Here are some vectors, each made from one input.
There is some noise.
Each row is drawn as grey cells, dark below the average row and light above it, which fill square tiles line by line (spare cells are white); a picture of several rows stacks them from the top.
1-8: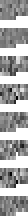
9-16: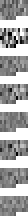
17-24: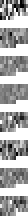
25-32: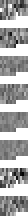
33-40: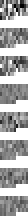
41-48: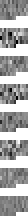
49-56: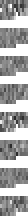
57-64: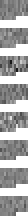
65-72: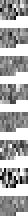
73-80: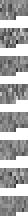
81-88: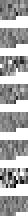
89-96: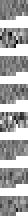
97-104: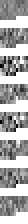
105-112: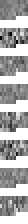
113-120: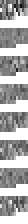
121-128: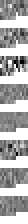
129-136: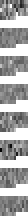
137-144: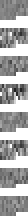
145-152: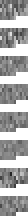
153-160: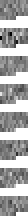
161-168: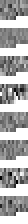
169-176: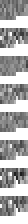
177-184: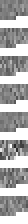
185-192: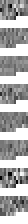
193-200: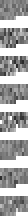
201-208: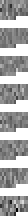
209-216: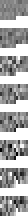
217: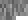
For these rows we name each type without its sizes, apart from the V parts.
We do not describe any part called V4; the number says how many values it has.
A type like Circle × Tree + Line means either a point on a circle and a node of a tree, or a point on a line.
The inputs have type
List(Bool × V4).
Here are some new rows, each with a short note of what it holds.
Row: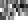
a list of two items
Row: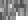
a list of three items
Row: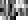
the empty list
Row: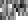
a list of three items
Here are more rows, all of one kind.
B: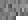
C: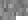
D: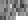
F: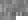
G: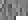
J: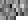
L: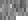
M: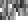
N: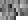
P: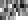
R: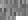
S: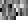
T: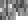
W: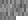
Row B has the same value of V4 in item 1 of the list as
D, L and W.
